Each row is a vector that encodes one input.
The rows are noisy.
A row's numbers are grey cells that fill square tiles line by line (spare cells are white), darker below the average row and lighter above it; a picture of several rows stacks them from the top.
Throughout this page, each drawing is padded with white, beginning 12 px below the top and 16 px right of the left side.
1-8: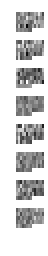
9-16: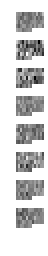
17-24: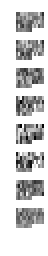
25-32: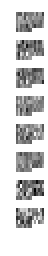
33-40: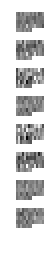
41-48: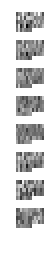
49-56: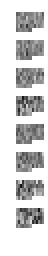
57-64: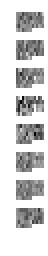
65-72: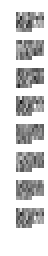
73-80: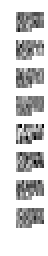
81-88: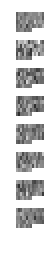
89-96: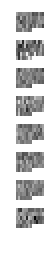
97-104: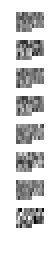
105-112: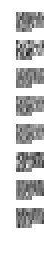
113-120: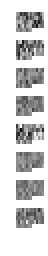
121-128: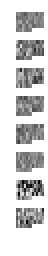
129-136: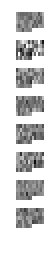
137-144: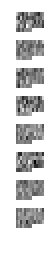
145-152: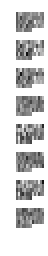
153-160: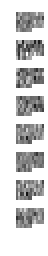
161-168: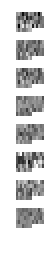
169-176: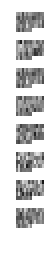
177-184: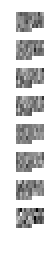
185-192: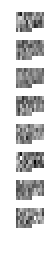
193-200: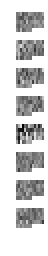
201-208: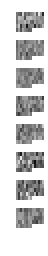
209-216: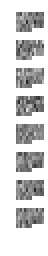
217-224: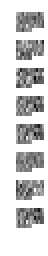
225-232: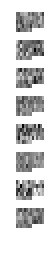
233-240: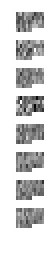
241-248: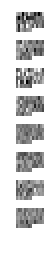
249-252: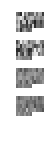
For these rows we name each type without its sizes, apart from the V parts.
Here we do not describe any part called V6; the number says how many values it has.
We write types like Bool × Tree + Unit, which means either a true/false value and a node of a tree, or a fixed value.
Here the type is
Bool × (Label + Line × V6).
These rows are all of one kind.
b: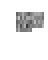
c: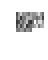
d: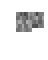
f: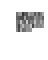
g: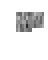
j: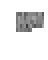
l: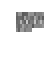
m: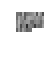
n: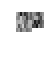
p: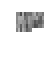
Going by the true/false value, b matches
g, n and p.
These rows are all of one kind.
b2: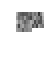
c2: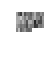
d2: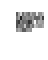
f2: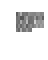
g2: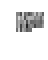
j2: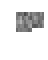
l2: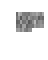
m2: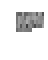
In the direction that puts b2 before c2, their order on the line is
b2, c2, f2, j2, d2, m2, l2, g2.
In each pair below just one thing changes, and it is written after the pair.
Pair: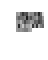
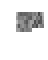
the place on the line
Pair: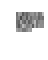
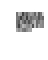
the value of V6
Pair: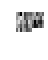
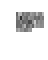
the value of V6
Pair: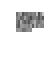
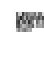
the place on the line
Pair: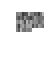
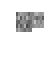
the true/false value
